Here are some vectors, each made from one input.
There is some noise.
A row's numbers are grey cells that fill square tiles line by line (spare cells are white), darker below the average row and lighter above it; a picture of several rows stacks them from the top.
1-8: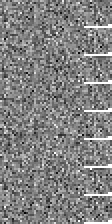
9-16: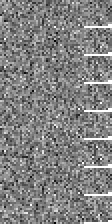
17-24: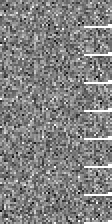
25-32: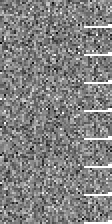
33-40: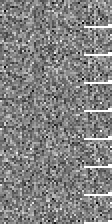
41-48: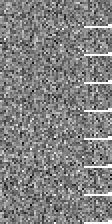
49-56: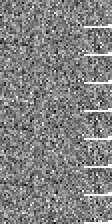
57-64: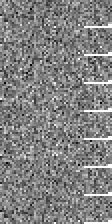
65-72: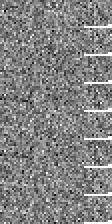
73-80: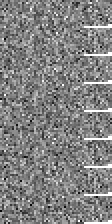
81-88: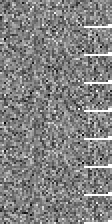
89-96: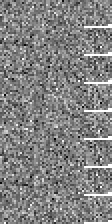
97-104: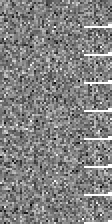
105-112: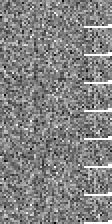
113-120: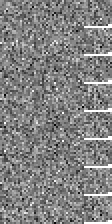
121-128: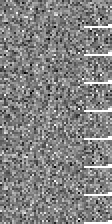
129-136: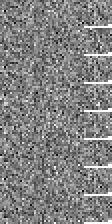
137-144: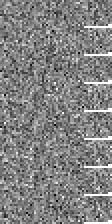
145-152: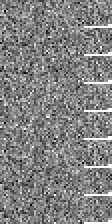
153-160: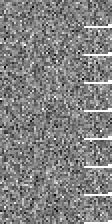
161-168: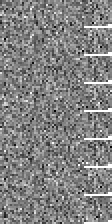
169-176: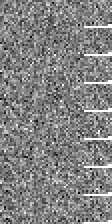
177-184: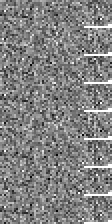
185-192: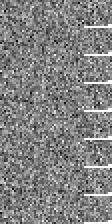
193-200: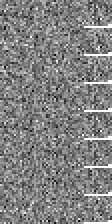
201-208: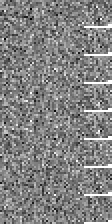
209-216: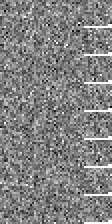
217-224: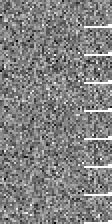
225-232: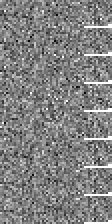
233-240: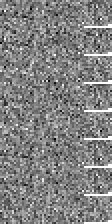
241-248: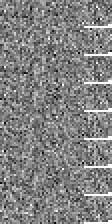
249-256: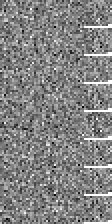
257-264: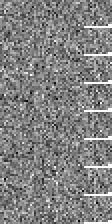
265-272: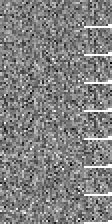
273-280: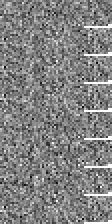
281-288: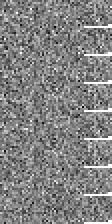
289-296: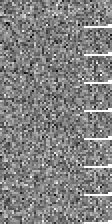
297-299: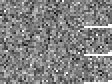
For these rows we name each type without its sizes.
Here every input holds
a label and a true/false value.
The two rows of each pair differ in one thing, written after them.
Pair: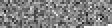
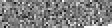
the true/false value
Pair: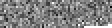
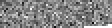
the true/false value
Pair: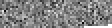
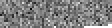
the true/false value
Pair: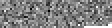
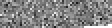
the true/false value
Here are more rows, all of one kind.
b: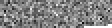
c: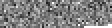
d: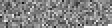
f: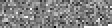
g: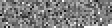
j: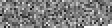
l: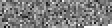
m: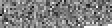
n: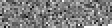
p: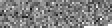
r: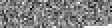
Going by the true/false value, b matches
d and f.
